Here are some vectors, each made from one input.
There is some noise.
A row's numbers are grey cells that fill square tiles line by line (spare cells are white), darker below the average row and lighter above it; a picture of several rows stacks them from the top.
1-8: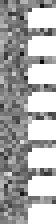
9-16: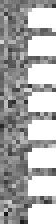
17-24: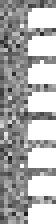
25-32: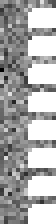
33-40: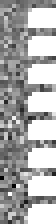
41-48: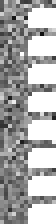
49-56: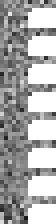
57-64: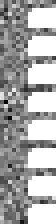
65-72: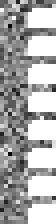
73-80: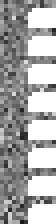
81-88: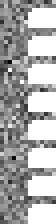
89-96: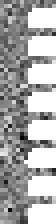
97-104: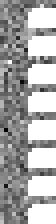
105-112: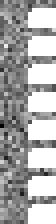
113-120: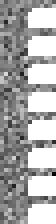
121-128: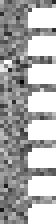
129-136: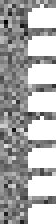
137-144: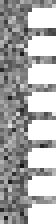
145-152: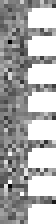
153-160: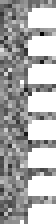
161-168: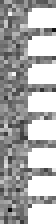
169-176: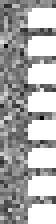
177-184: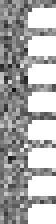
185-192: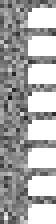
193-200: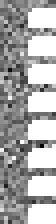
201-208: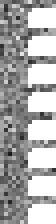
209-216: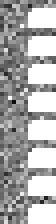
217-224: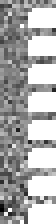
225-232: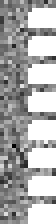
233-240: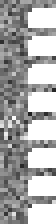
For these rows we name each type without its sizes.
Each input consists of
a point on each of three lines, together with either a fixed value, or five true/false values.
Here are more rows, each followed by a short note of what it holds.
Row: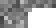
a point on each of three lines
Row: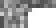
a point on each of three lines
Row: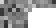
a point on each of three lines
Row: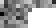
a point on each of three lines and five true/false values
